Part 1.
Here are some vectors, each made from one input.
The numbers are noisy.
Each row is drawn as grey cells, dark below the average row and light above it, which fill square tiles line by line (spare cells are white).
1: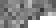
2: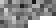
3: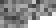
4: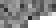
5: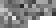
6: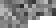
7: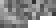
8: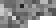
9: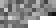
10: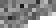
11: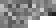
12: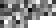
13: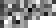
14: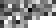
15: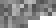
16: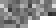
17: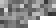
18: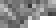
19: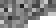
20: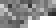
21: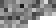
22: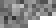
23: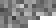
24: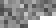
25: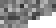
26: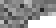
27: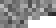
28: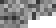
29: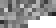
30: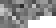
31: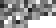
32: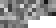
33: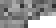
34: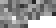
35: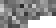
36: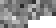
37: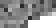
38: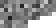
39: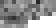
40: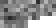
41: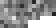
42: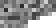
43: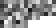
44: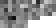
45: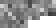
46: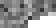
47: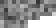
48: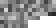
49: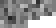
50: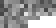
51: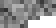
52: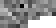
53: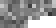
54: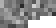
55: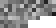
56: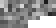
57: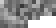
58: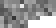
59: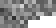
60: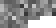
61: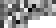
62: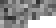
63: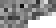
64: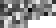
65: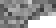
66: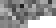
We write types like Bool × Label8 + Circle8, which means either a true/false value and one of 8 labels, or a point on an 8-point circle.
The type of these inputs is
Bool × Bool × Bool + Unit.
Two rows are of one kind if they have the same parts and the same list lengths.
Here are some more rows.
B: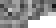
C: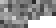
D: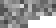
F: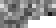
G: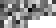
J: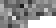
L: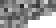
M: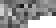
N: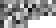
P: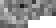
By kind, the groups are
B, C, D, F, J, L, M, P
G, N

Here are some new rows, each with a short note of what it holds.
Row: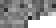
three true/false values
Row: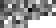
a fixed value
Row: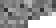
three true/false values
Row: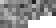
three true/false values
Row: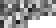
a fixed value
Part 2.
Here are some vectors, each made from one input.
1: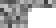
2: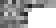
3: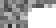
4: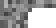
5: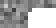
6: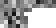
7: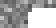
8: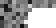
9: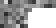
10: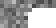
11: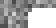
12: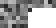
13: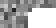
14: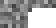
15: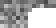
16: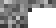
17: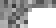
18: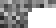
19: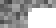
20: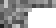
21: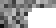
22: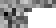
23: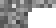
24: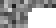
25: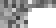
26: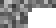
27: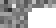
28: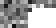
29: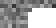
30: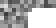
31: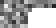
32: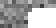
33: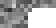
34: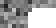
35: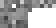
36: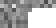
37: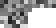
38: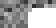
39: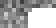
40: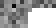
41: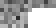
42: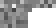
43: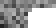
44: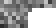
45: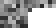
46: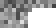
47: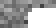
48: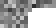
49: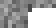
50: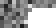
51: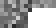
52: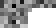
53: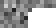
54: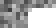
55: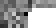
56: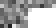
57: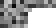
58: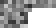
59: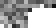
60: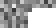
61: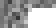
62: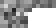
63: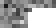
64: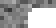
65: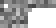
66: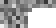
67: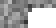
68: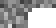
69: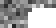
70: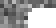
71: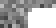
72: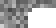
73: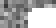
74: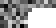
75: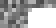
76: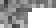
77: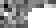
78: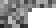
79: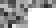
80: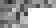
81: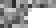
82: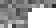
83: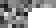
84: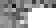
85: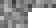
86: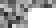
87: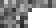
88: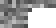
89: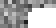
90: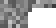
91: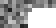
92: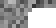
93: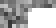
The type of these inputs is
Bool × Bool × Bool × Bool.
